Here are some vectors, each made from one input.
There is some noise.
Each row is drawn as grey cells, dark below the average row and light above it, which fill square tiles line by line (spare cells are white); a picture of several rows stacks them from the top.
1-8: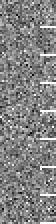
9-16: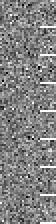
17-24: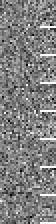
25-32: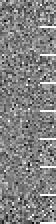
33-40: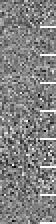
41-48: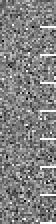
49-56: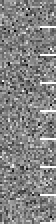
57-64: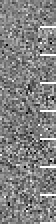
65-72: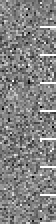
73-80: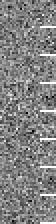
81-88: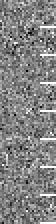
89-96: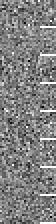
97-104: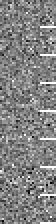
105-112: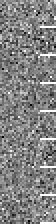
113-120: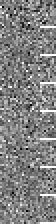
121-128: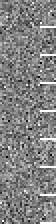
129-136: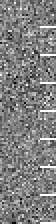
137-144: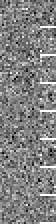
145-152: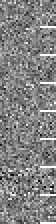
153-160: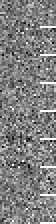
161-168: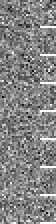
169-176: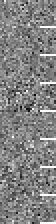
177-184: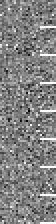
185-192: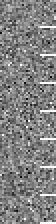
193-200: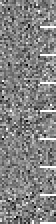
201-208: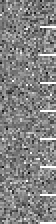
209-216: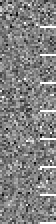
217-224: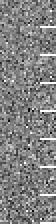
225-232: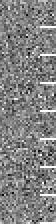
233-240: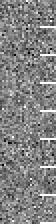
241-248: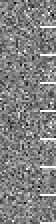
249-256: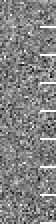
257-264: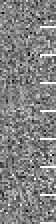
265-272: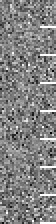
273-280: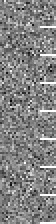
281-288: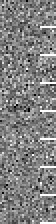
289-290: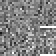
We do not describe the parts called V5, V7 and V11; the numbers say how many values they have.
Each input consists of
a point on a 10-point circle, a point on a 6-point line, four true/false values, a value of V7 and a value of V11, together with either a point on an 8-point line, or a value of V5.
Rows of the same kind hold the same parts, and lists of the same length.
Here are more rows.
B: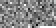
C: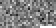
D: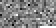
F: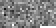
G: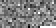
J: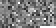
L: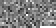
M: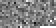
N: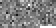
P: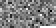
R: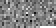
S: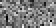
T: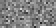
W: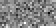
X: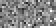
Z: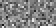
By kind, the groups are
B, C, F, M, N, P, R, T, W, X, Z
D, G, J, L, S

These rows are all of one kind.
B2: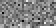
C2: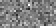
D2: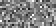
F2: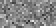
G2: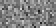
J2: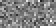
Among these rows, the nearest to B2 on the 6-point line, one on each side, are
F2 and G2.
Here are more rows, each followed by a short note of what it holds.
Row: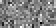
a point on a 10-point circle, a point on a 6-point line, four true/false values, a value of V5, a value of V7 and a value of V11
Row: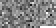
a point on a 10-point circle, a point on a 6-point line, a point on an 8-point line, four true/false values, a value of V7 and a value of V11
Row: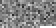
a point on a 10-point circle, a point on a 6-point line, four true/false values, a value of V5, a value of V7 and a value of V11
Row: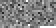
a point on a 10-point circle, a point on a 6-point line, four true/false values, a value of V5, a value of V7 and a value of V11
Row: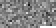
a point on a 10-point circle, a point on a 6-point line, four true/false values, a value of V5, a value of V7 and a value of V11
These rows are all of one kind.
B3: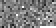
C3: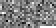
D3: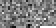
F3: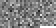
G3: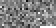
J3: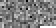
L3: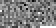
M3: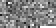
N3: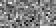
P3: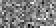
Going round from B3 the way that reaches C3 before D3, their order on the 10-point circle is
B3, C3, D3, J3, N3, L3, M3, P3, F3, G3.
